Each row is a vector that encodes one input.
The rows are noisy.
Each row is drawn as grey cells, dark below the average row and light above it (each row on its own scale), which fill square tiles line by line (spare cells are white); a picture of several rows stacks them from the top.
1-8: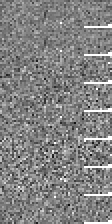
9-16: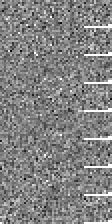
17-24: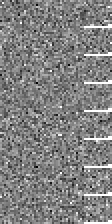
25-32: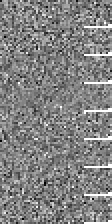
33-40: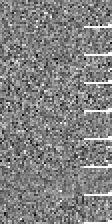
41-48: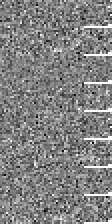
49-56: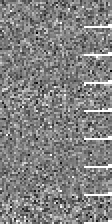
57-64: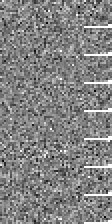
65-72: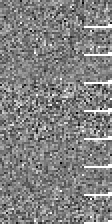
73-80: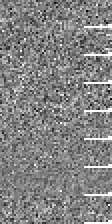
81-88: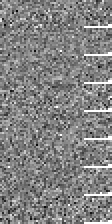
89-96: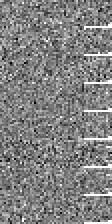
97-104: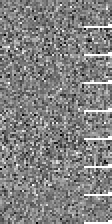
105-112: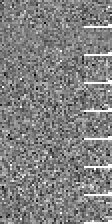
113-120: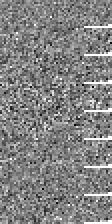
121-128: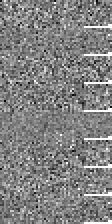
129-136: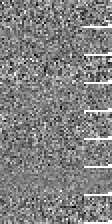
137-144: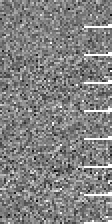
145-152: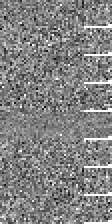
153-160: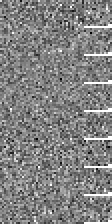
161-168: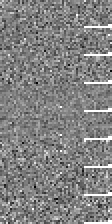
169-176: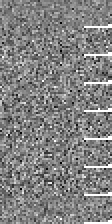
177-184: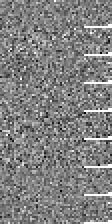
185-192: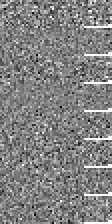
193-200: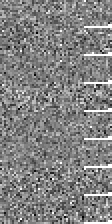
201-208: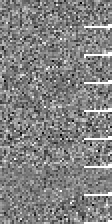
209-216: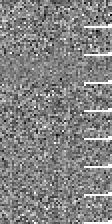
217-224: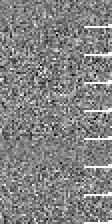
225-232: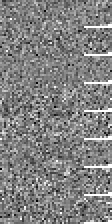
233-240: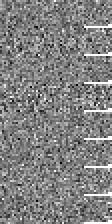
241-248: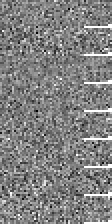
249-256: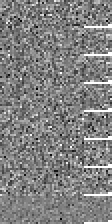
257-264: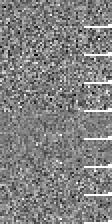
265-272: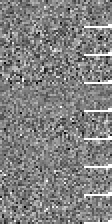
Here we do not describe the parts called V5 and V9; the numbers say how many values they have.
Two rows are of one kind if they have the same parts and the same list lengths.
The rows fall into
4 kinds.
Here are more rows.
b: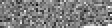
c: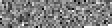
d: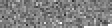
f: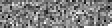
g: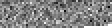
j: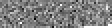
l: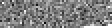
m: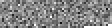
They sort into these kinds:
b, l
c, d, f, g
j
m

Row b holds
a point on a 7-point line.
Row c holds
a point on an 11-point circle and three true/false values.
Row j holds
a value of V5.
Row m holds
two values of V9.
